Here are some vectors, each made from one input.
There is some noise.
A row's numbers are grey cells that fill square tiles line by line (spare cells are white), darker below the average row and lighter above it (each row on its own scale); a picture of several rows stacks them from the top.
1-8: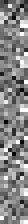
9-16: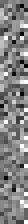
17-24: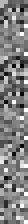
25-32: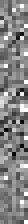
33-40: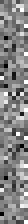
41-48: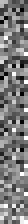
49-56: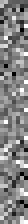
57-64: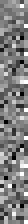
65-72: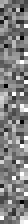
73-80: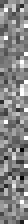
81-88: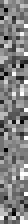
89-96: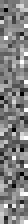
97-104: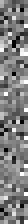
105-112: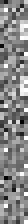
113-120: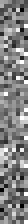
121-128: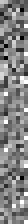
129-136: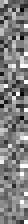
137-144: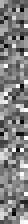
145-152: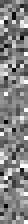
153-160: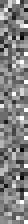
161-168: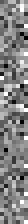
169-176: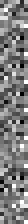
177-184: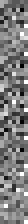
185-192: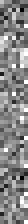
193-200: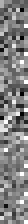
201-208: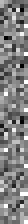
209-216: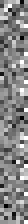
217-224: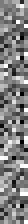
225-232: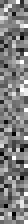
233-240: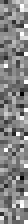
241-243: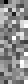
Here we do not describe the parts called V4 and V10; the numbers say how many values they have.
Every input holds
a value of V4 and a value of V10, together with a list of up to two points on a 6-point line.
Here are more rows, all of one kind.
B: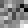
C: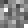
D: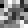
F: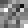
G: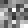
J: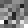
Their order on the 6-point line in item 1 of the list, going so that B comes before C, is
D, B, J, G, F, C.
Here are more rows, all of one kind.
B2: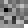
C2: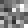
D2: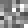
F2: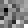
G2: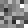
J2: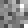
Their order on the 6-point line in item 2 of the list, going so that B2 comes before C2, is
J2, B2, D2, C2, G2, F2.
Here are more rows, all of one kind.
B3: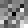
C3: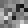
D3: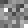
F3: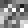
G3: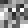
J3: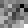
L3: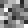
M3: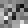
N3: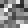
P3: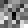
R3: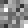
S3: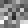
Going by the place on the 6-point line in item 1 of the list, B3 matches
P3 and S3.
